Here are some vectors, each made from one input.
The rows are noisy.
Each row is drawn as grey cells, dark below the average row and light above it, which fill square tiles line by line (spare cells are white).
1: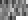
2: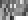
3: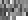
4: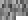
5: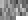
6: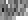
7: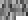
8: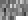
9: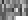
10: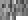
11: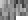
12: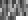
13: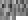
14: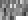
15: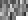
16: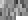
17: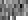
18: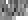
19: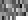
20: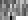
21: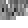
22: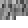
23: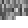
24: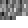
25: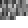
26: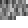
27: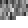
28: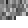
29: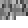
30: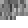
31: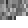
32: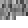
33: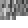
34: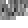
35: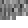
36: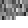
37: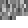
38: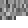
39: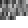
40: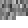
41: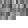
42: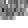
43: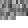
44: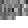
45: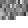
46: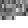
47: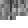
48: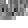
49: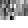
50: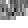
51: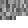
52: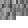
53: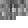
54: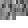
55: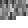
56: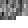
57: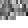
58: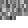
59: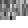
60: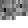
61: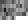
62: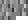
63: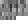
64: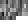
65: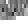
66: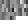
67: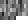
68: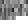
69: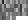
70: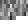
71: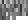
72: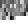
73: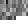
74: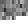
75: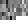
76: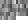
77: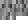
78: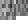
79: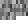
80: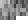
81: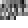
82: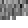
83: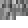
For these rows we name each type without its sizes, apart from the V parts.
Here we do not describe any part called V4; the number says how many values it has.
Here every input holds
either a point on a line and a true/false value, or a value of V4.
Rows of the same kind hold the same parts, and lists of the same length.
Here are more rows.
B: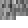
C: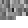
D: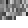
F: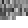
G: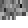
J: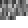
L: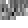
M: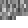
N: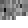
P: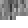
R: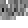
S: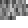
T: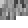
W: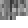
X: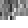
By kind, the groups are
B, L, P, R, T, W, X
C, D, F, G, J, M, N, S

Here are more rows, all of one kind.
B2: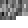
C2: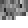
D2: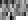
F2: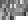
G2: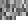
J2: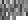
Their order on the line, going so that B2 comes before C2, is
B2, D2, G2, F2, C2, J2.
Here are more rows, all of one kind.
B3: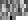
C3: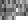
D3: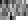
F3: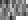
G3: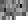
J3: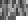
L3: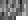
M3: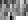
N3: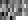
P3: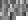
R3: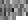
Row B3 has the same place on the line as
M3 and P3.
